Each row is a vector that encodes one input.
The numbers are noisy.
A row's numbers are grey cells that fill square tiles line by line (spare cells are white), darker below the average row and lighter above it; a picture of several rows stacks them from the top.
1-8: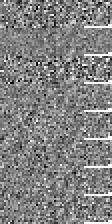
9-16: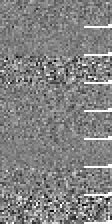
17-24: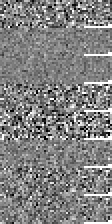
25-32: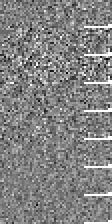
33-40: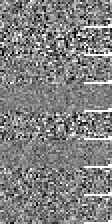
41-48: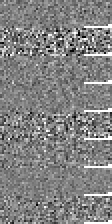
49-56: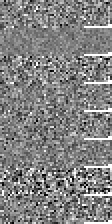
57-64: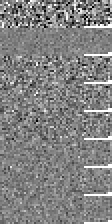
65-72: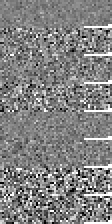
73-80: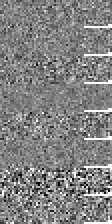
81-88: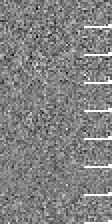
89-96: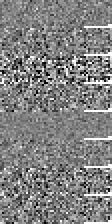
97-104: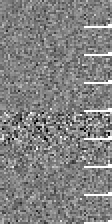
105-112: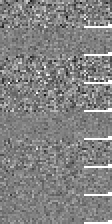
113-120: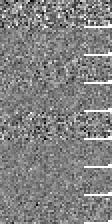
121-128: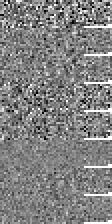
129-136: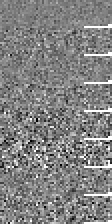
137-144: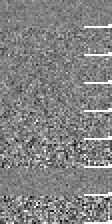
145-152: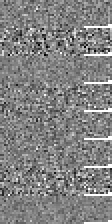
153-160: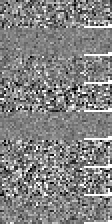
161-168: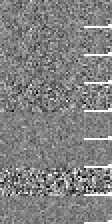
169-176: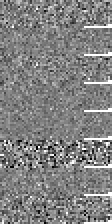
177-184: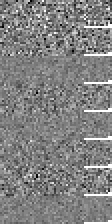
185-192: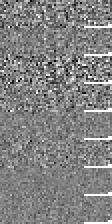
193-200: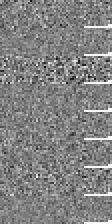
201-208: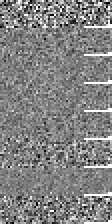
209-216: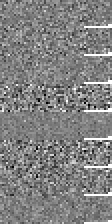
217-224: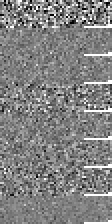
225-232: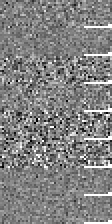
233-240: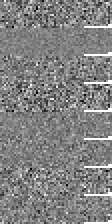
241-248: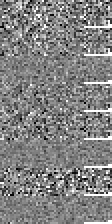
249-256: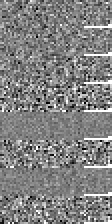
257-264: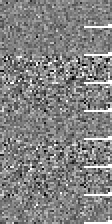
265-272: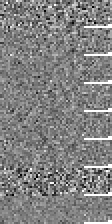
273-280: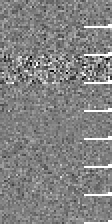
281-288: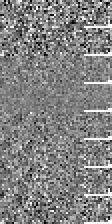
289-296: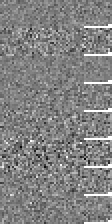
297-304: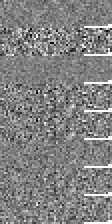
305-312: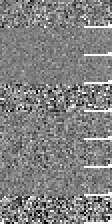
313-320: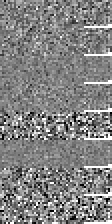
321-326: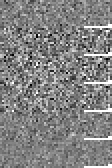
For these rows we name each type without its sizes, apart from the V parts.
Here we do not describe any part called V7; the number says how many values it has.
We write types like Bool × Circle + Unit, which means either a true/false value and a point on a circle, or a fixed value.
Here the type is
(Bool × Bool × Bool + List(Circle)) × Line + V7.
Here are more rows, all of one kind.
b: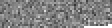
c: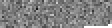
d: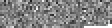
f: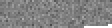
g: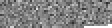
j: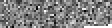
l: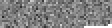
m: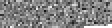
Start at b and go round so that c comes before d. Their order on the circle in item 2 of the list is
b, j, c, g, f, l, d, m.
